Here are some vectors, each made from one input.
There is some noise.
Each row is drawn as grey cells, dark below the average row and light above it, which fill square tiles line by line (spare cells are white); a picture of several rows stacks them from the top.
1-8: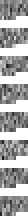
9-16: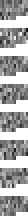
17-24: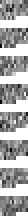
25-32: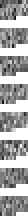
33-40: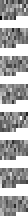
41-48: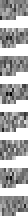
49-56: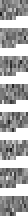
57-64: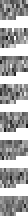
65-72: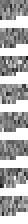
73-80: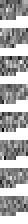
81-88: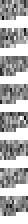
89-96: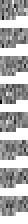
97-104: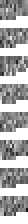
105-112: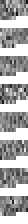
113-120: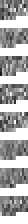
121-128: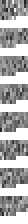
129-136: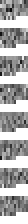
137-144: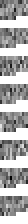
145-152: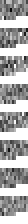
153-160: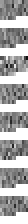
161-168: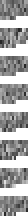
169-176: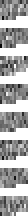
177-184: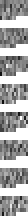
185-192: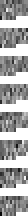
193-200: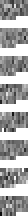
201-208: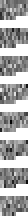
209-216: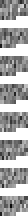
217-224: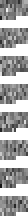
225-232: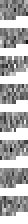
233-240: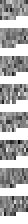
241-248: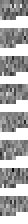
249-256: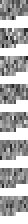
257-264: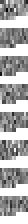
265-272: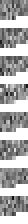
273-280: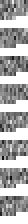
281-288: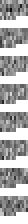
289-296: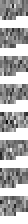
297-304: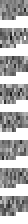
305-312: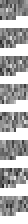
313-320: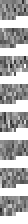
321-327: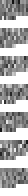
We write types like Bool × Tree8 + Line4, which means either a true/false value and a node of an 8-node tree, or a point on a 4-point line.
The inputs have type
Bool × Circle8 × (Circle8 + Unit) × (Line5 + Line9).
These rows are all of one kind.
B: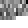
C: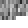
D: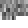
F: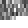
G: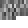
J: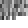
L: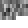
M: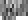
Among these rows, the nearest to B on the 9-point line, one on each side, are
D and L.
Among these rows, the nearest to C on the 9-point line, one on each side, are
D and J.
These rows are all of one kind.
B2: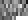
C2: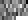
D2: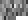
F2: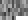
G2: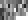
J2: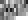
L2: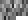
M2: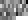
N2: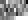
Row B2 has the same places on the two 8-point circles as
C2, D2 and L2.
